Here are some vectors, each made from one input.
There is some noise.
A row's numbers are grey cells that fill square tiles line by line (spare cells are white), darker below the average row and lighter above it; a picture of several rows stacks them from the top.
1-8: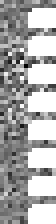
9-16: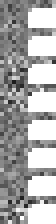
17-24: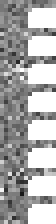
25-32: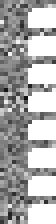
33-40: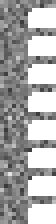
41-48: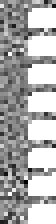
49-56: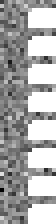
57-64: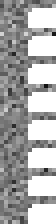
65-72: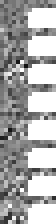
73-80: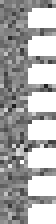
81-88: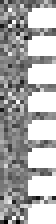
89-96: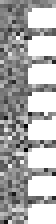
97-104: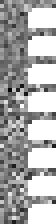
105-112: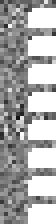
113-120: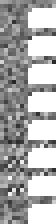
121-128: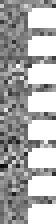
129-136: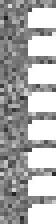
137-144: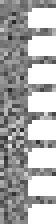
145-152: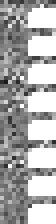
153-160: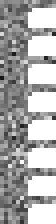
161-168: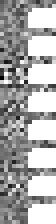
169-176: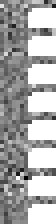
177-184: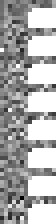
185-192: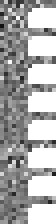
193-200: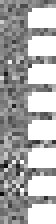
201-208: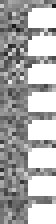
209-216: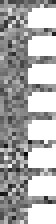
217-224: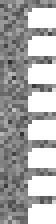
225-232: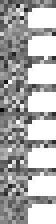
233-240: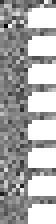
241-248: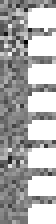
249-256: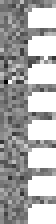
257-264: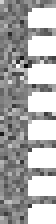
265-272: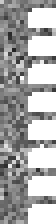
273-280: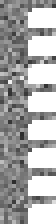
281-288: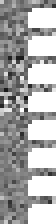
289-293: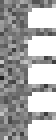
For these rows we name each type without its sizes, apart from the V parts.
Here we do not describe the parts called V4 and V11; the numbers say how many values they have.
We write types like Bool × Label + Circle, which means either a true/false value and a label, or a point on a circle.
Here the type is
Line × (Line + V4) + List(Bool × V11).
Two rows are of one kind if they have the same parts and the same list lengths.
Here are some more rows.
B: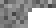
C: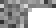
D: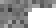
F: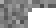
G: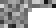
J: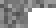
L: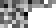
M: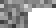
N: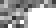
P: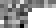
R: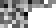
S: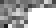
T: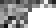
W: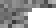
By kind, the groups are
B, F, J, W
C, G, M
D, P
L, R
N, S
T

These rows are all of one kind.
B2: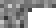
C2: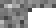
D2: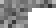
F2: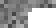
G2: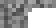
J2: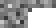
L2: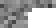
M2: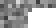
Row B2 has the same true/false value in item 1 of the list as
C2 and J2.
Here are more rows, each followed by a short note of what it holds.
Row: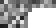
a point on a line and a value of V4
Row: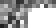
a point on a line and a value of V4
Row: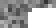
a list of three items
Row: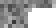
a list of three items
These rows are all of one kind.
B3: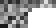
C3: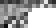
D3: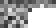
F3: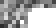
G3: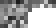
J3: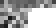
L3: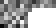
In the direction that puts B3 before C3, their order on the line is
L3, B3, D3, G3, C3, F3, J3.
